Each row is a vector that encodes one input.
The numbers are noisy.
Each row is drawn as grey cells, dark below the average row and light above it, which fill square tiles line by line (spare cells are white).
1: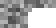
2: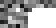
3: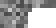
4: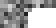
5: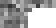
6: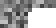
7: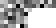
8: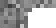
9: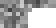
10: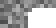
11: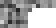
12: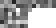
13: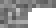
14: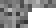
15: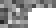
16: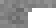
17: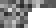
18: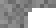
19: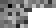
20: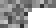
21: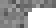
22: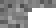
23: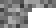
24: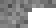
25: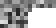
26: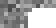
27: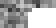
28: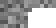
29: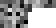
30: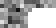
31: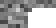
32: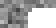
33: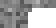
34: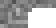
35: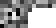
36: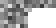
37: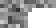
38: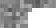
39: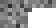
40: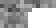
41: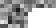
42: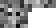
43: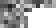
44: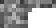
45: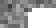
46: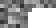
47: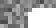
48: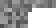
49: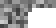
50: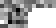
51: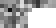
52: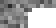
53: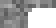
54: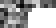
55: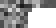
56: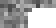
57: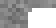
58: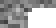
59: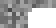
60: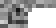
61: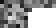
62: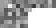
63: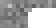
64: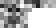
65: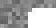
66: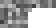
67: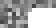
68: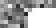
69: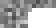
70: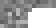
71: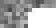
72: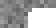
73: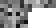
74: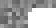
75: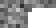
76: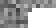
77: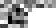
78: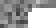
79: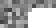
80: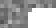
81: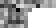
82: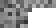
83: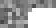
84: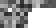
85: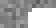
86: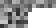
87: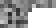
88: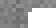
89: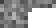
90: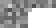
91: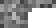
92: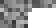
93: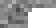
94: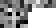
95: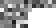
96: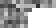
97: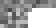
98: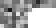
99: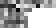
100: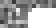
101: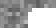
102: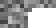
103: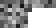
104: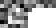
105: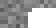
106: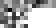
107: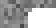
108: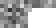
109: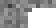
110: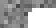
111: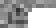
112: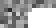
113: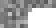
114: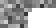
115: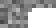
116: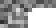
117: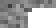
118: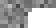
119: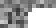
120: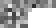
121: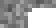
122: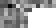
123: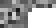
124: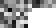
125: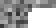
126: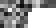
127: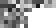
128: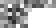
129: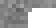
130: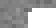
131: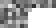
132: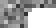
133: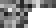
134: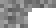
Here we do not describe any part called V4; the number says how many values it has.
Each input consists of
a list of up to two items, each one of 5 labels, a true/false value and a value of V4.
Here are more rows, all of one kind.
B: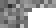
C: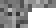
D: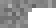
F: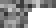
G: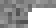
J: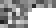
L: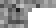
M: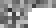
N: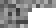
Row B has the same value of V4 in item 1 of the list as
L and M.
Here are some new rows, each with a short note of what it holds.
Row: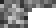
the empty list
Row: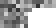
a list of one item
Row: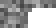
a list of one item
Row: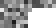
the empty list
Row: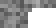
a list of one item
